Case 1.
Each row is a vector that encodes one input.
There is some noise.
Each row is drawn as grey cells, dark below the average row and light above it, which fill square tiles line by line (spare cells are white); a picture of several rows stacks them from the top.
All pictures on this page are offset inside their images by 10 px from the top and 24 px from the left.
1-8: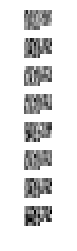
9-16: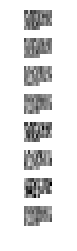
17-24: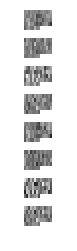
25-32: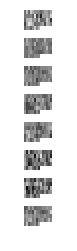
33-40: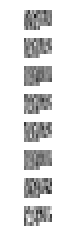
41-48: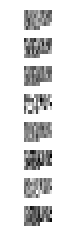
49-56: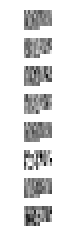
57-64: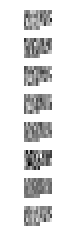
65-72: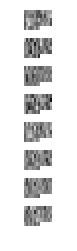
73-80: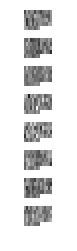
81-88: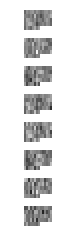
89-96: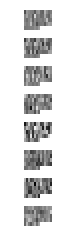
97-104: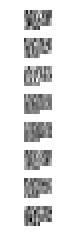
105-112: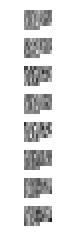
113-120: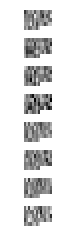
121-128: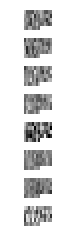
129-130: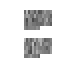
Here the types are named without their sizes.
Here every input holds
a point on a line, together with either a point on a circle, or a fixed value.
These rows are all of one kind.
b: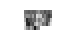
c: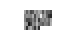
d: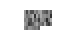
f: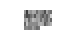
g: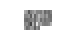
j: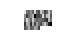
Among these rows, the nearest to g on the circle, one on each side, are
b and c.
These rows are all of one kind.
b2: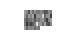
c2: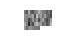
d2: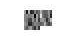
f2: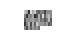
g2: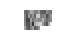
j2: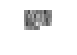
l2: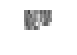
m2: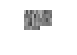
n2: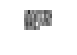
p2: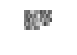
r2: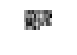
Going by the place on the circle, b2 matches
c2 and j2.
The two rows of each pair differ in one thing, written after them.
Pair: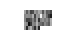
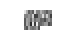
the place on the circle
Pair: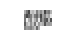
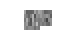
the place on the line
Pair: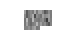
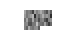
the place on the line
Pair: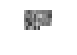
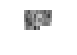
the place on the line
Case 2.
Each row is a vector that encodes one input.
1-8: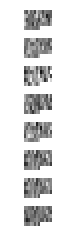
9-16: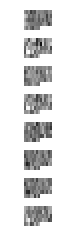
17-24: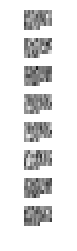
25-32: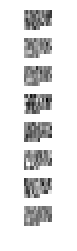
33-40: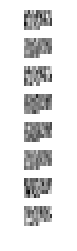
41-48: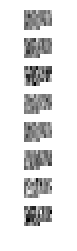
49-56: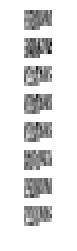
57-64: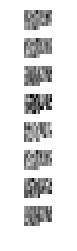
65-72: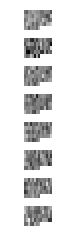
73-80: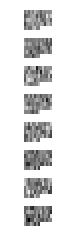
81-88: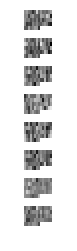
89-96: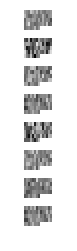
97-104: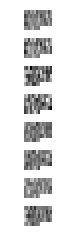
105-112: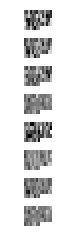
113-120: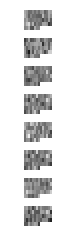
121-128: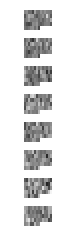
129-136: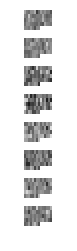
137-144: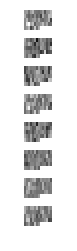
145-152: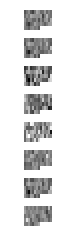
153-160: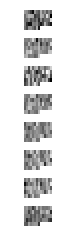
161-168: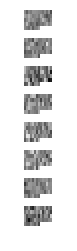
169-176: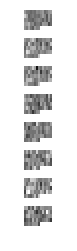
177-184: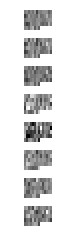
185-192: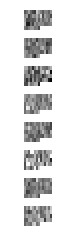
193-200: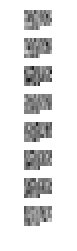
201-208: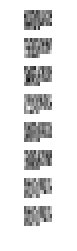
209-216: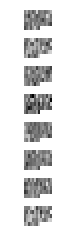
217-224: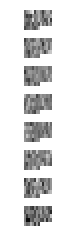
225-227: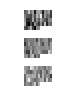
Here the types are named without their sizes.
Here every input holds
a list of points on a line.
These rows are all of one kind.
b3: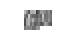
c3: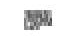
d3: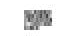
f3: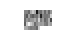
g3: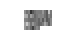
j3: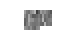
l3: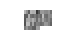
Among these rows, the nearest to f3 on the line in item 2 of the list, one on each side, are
d3 and g3.
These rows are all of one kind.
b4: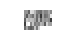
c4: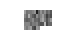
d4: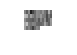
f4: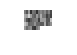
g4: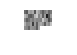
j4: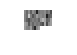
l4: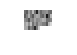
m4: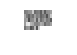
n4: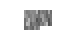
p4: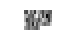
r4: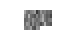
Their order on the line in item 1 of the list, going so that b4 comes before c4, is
g4, p4, m4, n4, d4, b4, f4, l4, j4, c4, r4.
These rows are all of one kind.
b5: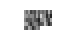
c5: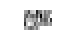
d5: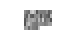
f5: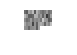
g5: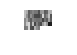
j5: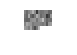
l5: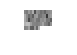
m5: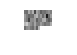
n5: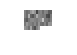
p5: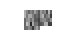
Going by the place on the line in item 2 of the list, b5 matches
j5 and m5.
